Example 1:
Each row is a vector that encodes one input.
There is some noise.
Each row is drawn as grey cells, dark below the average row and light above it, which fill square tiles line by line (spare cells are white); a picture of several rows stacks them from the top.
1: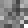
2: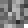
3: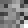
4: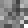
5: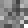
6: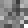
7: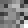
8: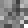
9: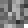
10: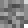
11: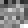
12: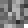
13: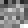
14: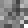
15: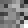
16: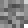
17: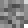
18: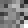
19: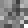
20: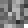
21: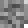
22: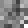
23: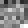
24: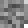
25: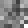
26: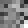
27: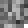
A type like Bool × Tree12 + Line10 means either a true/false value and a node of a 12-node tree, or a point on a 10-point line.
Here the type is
Line5.
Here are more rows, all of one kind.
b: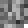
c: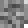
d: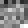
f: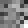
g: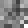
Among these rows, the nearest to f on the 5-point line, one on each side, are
b and d.
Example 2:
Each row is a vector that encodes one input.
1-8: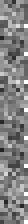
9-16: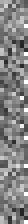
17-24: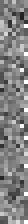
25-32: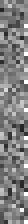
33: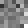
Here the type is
Line7.
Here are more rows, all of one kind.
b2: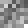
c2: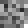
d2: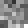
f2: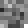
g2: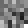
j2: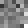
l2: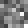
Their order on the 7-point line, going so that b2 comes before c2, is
g2, f2, j2, b2, d2, l2, c2.
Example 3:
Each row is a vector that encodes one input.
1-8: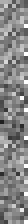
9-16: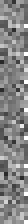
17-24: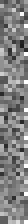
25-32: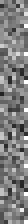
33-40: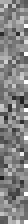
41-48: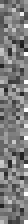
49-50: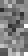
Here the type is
Line7.
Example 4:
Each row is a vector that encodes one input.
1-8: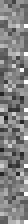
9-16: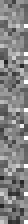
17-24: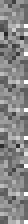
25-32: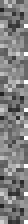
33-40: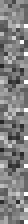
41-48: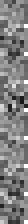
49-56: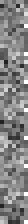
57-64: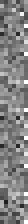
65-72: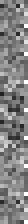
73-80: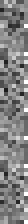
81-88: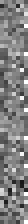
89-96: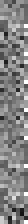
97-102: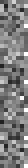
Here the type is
Line7.
